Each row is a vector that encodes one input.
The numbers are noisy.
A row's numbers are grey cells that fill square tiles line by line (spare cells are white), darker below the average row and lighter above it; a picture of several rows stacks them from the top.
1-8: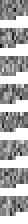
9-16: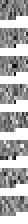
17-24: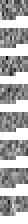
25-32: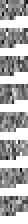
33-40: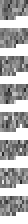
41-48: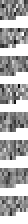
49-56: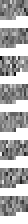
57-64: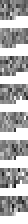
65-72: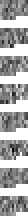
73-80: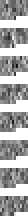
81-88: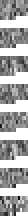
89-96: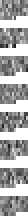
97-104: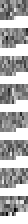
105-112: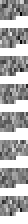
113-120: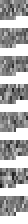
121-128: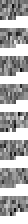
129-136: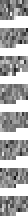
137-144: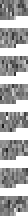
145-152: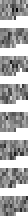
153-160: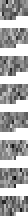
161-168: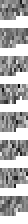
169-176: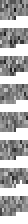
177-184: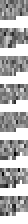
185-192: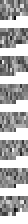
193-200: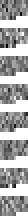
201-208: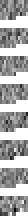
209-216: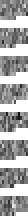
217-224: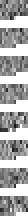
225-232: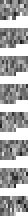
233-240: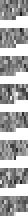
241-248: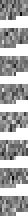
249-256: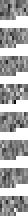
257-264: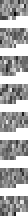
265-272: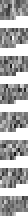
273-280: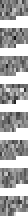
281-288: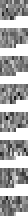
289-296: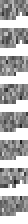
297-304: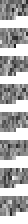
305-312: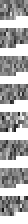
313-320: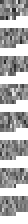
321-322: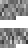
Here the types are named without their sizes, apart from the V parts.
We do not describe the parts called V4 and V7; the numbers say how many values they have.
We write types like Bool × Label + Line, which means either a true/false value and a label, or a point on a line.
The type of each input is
(Bool × Bool × Bool × Bool + V7) × (Tree + V4) + Line.
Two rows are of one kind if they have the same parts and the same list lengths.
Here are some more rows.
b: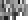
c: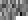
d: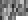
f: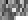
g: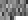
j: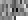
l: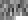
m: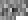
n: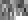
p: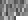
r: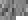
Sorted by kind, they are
b
c, d
f, g
j, p
l, m, n, r

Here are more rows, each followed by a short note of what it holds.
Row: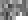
four true/false values and a value of V4
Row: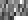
a value of V4 and a value of V7
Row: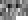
four true/false values and a value of V4
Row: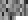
a value of V4 and a value of V7
